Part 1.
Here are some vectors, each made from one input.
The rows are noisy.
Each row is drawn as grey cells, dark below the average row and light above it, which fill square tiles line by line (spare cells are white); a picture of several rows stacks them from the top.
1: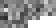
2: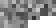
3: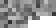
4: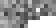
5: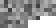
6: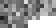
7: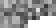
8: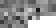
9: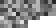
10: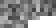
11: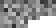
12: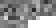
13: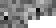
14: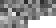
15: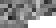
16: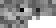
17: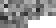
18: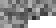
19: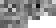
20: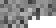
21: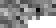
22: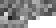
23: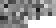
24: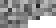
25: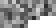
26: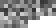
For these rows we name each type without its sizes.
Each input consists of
a point on a circle.
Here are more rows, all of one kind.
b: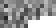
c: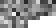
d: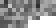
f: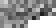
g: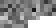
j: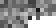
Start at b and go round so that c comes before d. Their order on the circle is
b, j, g, c, f, d.
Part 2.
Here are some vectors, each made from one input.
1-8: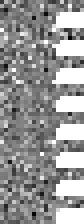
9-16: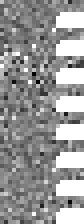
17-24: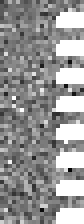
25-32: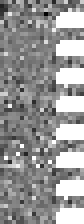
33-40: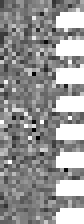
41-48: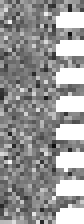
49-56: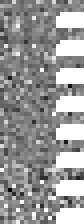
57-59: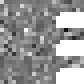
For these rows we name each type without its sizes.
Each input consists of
a node of a tree.
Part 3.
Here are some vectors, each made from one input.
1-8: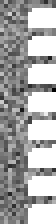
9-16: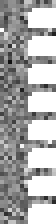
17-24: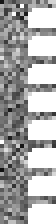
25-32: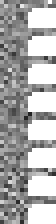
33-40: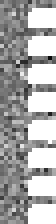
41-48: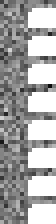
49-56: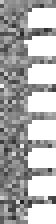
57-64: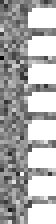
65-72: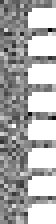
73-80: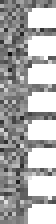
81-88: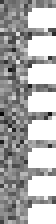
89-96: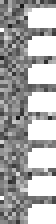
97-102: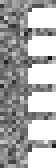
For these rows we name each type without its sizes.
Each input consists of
a label.
